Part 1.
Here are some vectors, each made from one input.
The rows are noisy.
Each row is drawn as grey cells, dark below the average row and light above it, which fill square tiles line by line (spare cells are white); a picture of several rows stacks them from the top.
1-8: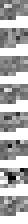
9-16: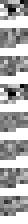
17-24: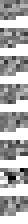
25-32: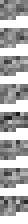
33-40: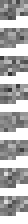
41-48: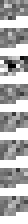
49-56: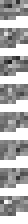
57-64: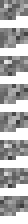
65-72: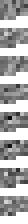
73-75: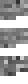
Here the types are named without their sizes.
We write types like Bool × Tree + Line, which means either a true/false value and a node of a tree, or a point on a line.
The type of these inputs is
List(Line).
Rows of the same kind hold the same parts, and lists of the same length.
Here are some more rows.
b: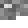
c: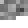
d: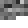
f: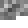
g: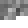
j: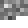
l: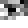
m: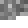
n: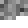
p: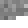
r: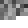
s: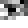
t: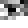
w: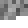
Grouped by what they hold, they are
b, f, j
c, d, g, m, n, p, r, w
l, s, t

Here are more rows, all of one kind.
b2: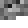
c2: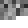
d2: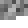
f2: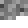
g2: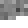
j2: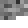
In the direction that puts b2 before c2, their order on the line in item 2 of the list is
d2, b2, c2, j2, g2, f2.
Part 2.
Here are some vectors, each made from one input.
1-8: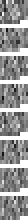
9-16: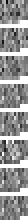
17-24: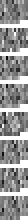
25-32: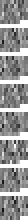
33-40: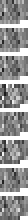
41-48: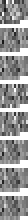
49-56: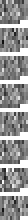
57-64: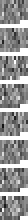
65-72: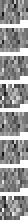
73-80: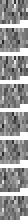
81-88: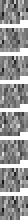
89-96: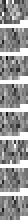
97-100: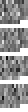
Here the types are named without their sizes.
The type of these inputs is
Bool × Line.
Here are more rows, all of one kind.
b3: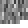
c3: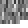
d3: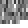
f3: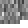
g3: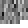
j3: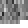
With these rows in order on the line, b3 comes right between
c3 and j3.
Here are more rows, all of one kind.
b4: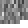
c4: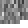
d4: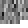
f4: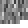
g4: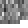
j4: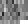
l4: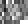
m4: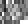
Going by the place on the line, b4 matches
c4 and j4.
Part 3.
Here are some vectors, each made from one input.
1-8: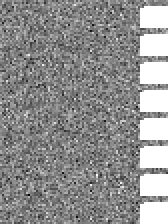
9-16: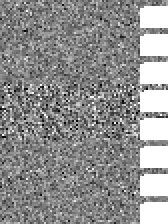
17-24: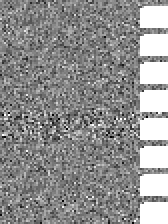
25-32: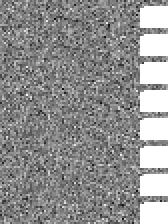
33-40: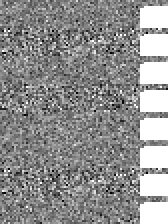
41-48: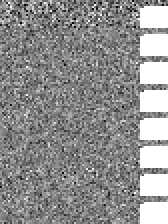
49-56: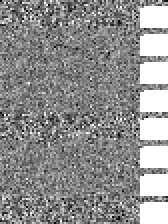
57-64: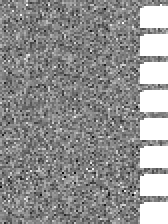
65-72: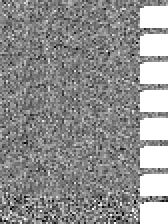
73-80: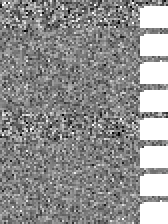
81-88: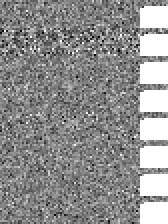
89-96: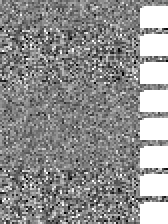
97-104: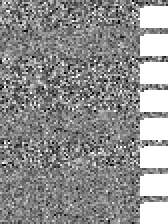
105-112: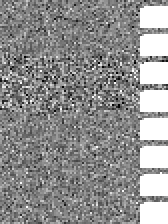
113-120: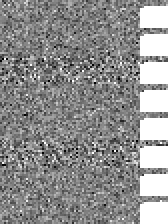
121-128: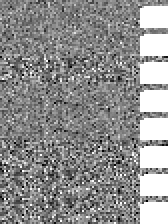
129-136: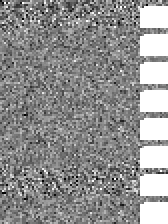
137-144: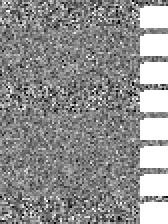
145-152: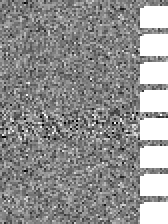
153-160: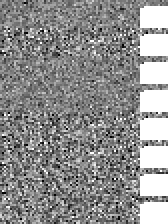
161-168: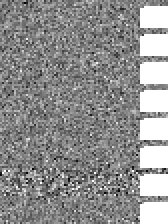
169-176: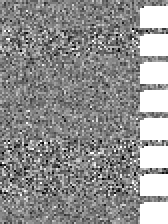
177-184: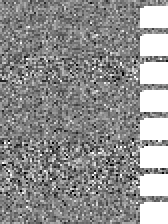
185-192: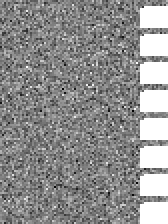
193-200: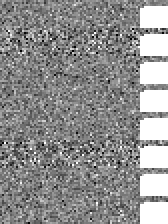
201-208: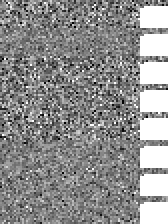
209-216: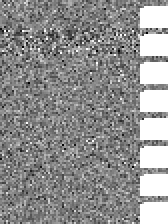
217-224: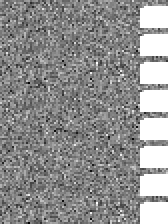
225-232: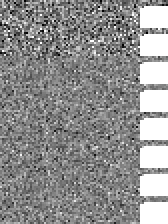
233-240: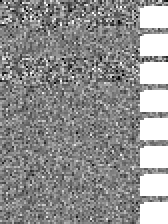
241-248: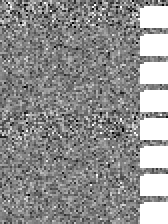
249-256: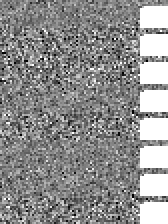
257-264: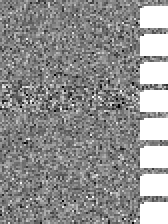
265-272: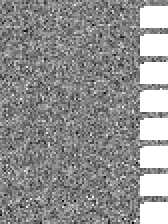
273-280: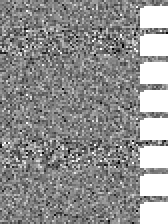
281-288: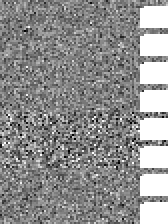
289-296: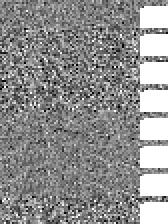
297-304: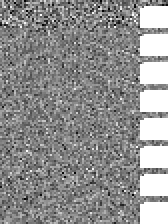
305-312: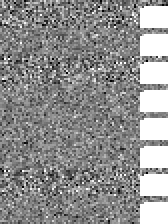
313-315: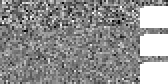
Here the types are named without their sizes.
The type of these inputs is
Bool × Bool × Bool × Bool + Tree.
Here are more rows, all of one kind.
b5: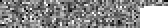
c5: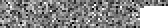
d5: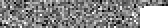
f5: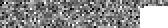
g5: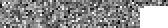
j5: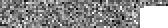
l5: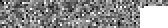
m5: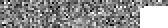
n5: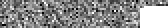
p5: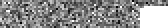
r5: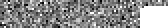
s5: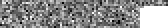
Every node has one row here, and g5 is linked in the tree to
p5.
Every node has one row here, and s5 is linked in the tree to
b5, j5 and p5.
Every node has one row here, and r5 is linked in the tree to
m5.
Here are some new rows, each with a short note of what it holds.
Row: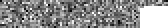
a node of a tree
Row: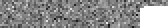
four true/false values
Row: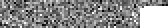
a node of a tree
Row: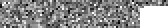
a node of a tree
